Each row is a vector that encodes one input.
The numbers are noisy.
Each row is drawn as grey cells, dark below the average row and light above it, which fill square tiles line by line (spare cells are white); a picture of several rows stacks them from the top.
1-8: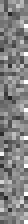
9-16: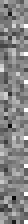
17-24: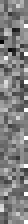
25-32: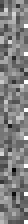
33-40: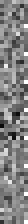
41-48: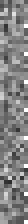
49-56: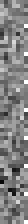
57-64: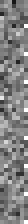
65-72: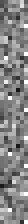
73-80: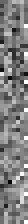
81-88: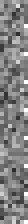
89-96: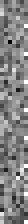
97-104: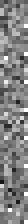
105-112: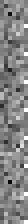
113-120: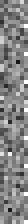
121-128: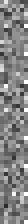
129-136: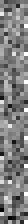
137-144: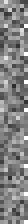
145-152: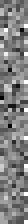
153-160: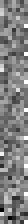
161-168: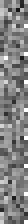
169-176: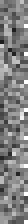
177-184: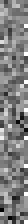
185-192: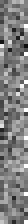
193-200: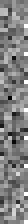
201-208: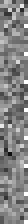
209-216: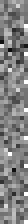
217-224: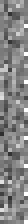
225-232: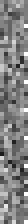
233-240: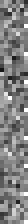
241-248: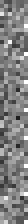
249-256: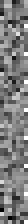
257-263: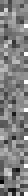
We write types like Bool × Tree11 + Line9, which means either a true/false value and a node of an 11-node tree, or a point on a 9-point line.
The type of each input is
Bool × Bool × Bool × (Circle13 + Unit) + Line15.
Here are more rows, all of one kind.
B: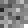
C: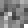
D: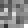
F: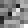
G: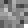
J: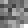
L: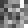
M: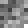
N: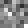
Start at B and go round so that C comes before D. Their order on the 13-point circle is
B, M, C, F, G, N, L, D, J.
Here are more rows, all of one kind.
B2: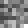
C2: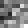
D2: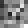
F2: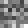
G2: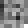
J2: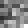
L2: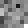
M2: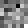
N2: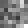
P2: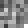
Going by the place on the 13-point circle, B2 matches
C2, D2, J2 and P2.
